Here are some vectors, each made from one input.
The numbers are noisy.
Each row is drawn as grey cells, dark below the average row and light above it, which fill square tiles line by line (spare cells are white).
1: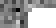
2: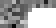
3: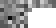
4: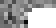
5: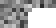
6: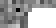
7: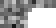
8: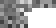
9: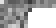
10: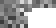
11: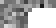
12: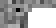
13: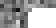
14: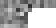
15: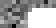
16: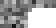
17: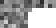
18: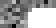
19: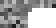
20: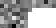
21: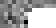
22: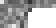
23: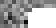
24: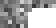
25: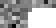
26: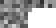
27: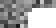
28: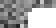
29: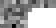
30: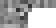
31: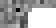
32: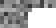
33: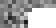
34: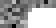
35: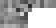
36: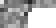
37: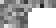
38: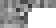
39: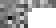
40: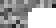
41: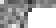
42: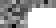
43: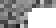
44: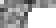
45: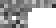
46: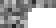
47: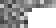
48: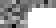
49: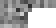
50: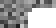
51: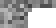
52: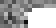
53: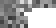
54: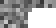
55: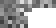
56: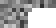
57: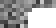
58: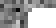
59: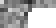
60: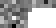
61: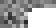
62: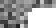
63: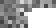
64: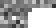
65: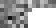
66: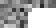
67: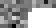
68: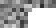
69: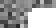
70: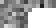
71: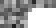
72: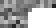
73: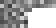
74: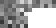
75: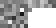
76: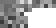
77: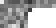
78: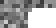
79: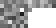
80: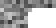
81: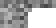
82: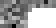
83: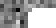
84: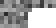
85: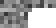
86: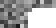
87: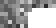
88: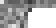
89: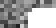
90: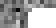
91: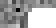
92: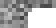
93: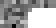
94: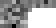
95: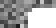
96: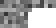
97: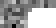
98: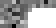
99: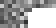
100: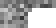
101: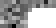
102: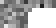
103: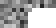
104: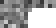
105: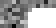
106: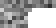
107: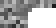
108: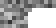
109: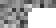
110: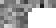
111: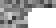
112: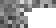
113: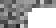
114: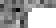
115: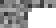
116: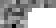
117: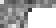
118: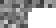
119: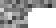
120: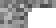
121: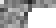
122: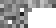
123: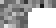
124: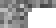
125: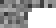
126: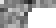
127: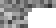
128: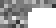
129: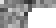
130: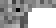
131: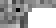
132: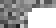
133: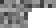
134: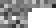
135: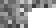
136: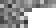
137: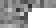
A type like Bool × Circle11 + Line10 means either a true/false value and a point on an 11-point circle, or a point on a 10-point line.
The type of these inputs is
Circle6 + Line7 + Tree11.
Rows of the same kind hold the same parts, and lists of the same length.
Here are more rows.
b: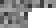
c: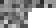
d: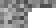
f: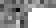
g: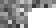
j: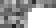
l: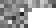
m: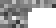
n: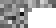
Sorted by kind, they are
b, c, d, f
g, l, n
j, m

